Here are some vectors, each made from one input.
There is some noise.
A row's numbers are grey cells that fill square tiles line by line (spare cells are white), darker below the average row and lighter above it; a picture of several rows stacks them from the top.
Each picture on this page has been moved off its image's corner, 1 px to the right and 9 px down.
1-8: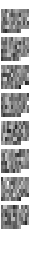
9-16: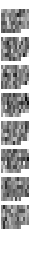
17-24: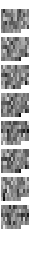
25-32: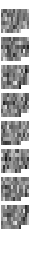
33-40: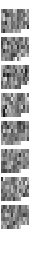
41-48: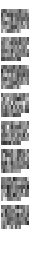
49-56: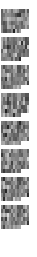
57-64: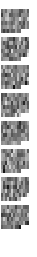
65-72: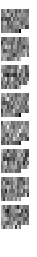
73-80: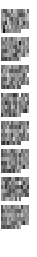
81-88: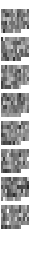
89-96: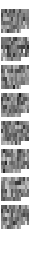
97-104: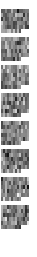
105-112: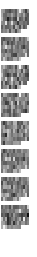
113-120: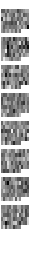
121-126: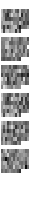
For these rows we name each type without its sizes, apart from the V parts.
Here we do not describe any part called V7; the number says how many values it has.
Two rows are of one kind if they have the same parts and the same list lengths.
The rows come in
2 kinds.
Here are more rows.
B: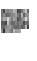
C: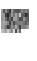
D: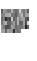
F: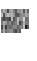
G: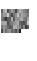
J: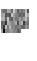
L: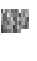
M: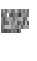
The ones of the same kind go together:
B, C, J
D, F, G, L, M

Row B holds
a point on each of two lines.
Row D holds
a point on a line and a value of V7.
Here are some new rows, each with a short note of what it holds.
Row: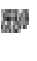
a point on a line and a value of V7
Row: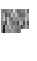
a point on each of two lines
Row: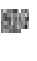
a point on a line and a value of V7
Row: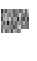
a point on each of two lines
